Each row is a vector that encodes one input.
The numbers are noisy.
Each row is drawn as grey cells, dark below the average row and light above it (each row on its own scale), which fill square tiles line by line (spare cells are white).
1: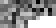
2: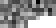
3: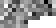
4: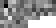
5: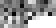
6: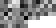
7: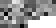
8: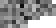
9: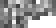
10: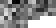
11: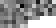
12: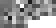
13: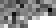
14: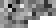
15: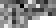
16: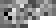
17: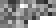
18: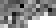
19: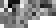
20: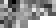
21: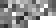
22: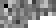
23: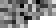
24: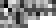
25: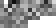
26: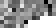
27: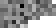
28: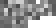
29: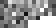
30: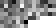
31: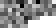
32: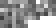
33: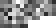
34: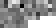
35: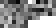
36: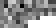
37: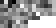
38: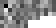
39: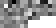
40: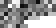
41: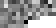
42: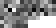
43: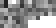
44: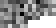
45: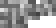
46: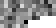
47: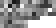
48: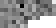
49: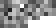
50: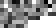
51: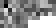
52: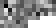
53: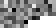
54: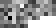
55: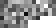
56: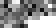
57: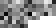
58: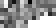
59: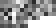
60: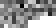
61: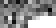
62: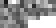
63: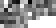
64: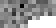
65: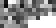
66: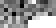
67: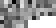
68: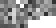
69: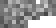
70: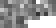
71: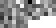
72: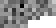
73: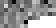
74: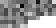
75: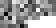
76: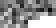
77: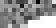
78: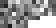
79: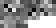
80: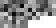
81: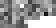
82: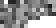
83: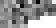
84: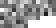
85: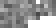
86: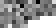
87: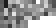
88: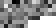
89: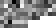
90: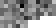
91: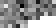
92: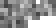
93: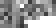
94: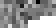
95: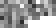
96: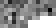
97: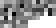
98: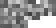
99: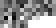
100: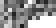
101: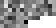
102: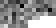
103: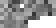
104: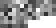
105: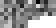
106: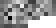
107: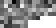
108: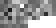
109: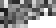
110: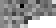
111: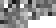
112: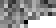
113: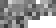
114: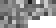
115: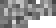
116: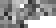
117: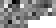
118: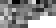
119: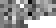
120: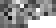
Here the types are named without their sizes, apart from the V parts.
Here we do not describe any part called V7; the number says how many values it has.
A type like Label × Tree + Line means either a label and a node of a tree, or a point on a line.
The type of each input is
(Line + Tree) × (Line + V7).
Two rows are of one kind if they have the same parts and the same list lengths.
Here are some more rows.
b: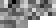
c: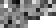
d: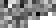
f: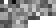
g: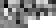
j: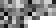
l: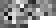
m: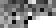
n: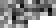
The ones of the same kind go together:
b, c, f
d, g
j, l
m, n

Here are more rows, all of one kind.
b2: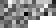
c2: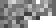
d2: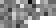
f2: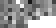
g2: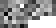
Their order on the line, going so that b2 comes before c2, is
b2, c2, d2, f2, g2.
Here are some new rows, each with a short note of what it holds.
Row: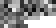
a point on each of two lines
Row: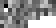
a point on each of two lines
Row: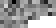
a node of a tree and a value of V7
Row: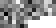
a point on a line and a node of a tree
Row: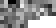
a node of a tree and a value of V7
